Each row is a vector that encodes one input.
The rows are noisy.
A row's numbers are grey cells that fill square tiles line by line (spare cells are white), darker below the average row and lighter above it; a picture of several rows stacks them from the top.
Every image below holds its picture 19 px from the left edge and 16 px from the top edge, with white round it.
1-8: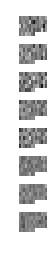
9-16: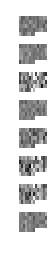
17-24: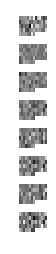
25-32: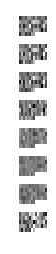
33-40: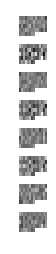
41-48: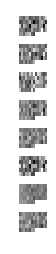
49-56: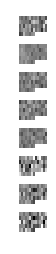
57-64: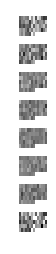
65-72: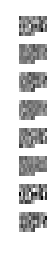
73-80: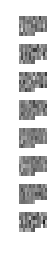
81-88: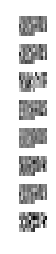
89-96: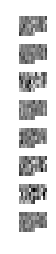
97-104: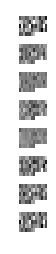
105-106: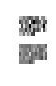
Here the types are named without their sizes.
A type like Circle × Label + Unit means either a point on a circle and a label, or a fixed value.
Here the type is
(Bool × Bool × Bool × Bool + Unit) × Tree + Circle.
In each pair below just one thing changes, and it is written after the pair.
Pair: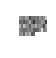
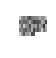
one of the four true/false values
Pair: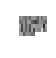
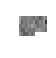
one of the four true/false values
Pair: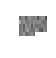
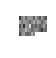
one of the four true/false values
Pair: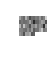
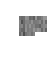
one of the four true/false values
